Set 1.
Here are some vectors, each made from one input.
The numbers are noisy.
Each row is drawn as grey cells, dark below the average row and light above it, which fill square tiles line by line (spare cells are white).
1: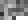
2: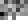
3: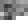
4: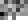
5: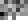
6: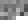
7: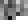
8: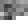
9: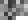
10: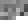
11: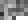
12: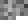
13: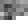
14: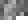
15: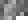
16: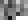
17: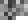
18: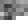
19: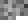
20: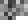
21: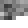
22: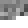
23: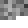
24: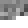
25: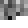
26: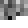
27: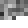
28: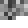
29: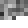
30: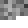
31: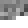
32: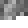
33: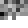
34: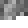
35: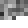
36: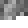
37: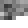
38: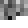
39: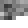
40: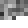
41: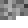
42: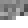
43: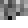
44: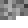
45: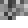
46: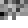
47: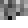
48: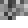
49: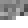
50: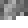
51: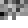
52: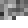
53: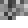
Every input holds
a point on an 8-point line.
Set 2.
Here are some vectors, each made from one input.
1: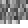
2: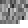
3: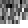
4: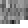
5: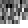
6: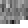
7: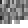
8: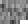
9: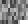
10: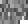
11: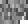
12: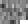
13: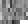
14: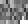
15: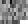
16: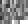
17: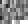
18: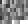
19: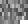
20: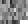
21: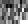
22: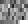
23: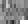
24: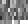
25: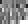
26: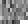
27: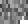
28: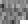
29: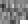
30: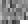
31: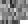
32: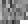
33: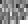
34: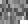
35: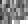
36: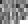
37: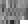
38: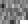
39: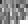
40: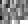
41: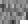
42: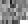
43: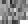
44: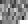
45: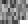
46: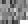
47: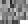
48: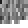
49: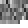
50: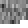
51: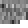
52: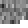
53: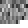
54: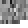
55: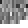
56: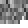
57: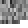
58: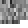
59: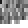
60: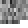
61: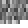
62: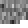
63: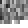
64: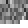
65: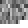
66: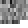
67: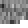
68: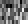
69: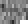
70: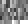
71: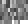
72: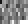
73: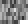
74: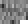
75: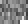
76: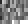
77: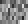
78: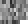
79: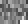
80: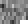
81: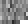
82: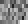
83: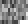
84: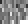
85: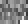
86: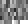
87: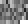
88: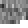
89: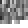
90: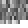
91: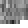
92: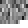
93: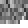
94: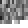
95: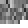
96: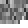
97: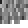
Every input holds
either a point on a 14-point circle, or a fixed value.
